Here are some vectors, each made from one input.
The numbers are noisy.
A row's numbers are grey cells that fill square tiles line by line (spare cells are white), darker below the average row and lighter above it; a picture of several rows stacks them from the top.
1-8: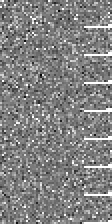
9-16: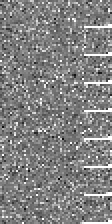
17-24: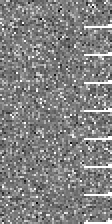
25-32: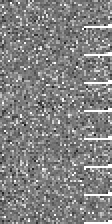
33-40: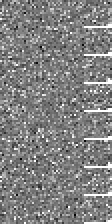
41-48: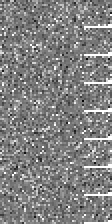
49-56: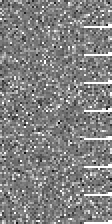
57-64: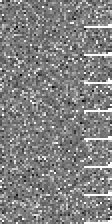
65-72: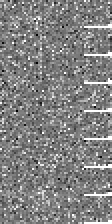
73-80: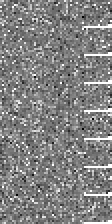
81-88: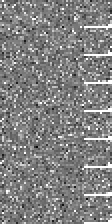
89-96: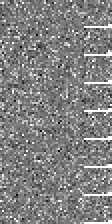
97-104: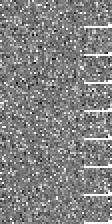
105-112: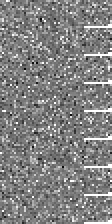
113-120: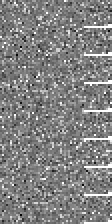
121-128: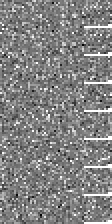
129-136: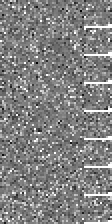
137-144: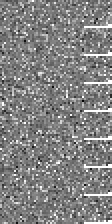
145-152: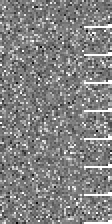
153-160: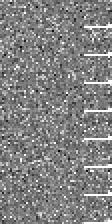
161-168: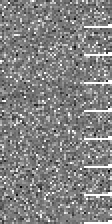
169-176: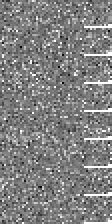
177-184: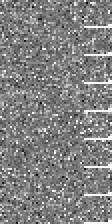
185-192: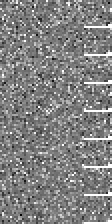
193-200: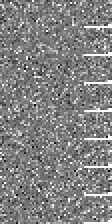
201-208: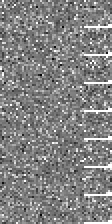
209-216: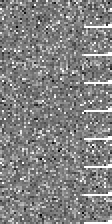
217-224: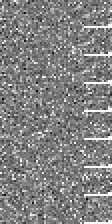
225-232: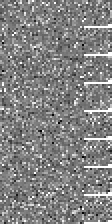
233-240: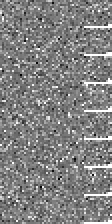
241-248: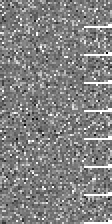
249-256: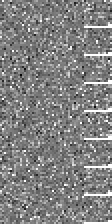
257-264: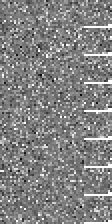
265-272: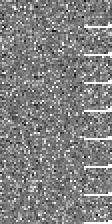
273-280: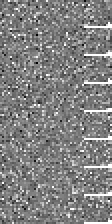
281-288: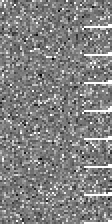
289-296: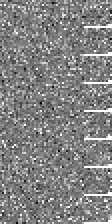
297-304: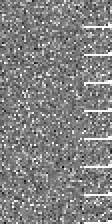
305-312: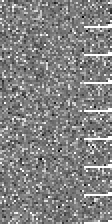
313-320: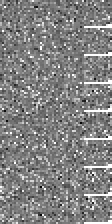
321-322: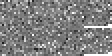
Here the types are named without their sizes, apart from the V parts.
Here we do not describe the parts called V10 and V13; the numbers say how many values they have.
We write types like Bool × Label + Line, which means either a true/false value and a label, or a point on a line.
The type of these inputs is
(Bool × Label × V10 + Line) × V13.
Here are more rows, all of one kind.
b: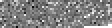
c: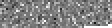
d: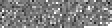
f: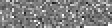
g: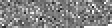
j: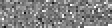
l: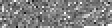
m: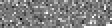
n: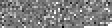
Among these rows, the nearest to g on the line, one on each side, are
c and m.
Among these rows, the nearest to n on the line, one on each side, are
b and f.
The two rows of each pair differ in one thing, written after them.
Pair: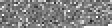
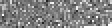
the value of V10
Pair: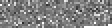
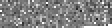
the true/false value
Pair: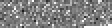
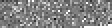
the label
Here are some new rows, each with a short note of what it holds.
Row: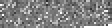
a label, a true/false value, a value of V10 and a value of V13
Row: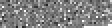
a label, a true/false value, a value of V10 and a value of V13
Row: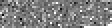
a point on a line and a value of V13
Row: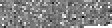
a label, a true/false value, a value of V10 and a value of V13
